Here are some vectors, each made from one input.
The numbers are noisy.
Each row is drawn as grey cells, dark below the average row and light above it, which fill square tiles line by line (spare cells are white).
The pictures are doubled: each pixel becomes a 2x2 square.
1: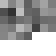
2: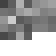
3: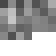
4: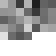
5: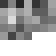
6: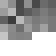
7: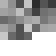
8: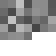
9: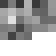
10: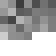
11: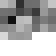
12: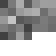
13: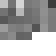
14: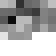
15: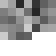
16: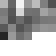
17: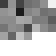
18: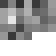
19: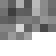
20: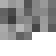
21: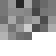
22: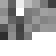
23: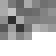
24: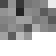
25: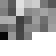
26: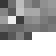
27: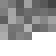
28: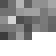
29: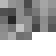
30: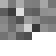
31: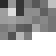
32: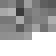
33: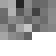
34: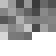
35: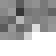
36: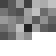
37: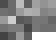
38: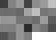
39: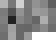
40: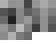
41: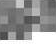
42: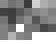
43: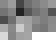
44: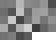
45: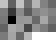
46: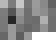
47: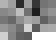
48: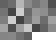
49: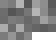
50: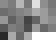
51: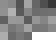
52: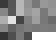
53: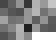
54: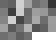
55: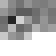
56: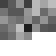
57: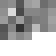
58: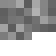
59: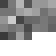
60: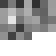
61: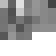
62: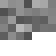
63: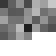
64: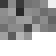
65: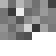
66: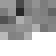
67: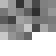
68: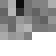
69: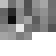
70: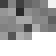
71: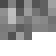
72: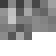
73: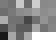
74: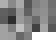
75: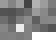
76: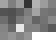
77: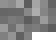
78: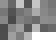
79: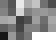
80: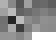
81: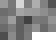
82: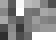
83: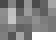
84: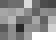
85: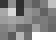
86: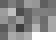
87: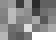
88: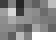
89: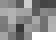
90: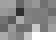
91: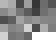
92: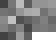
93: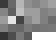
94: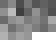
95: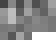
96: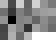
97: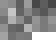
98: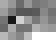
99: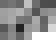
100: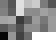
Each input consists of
a point on a 4-point line and a true/false value, together with a list of up to two points on a 5-point line.
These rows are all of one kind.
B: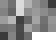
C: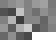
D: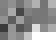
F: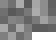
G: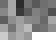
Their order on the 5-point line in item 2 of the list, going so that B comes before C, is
D, B, C, F, G.
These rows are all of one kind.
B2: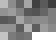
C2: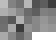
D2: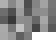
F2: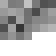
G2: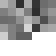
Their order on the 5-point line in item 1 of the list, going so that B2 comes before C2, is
G2, D2, B2, C2, F2.
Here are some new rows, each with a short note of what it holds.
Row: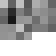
a point on a 4-point line and a true/false value, together with a list of one item
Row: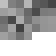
a point on a 4-point line and a true/false value, together with a list of one item
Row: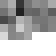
a point on a 4-point line and a true/false value, together with a list of two items
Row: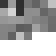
a point on a 4-point line and a true/false value, together with the empty list
